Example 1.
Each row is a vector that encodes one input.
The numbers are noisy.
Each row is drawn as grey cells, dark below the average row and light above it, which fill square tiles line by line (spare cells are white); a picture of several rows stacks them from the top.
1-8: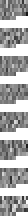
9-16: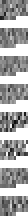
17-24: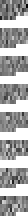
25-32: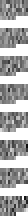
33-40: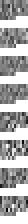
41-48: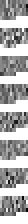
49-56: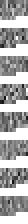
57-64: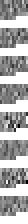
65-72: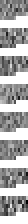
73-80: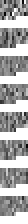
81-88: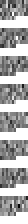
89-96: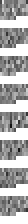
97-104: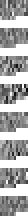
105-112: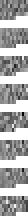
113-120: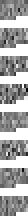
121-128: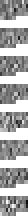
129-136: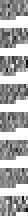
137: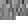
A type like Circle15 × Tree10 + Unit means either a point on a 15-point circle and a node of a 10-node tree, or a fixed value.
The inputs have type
Label6 + Line7.
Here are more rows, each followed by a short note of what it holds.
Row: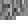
a point on a 7-point line
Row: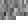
one of 6 labels
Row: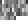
one of 6 labels
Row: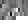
one of 6 labels
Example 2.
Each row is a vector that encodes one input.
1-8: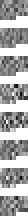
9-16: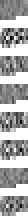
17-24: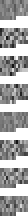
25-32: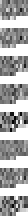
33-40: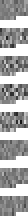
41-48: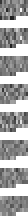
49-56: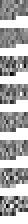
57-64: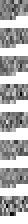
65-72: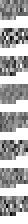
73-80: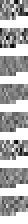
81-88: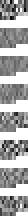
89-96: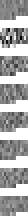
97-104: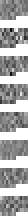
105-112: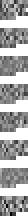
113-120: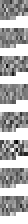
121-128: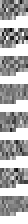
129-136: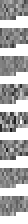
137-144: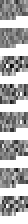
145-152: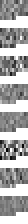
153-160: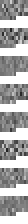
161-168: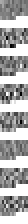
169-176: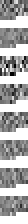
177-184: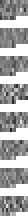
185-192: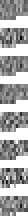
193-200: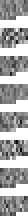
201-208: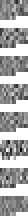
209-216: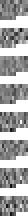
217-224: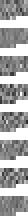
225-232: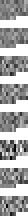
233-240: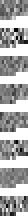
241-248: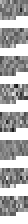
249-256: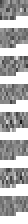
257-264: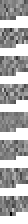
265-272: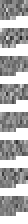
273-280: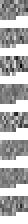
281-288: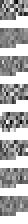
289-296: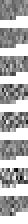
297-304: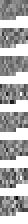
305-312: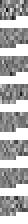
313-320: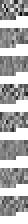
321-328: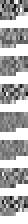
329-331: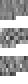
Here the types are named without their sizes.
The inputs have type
List(Line).
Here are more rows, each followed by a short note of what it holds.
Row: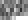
the empty list
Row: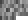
a list of one item
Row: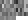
a list of one item
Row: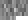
a list of two items
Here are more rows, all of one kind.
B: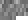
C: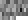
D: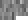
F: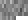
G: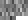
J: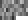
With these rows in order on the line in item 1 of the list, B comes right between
C and D.
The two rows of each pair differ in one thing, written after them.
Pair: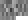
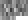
the place on the line in item 2 of the list
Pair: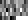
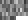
the place on the line in item 2 of the list
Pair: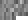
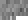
the place on the line in item 2 of the list
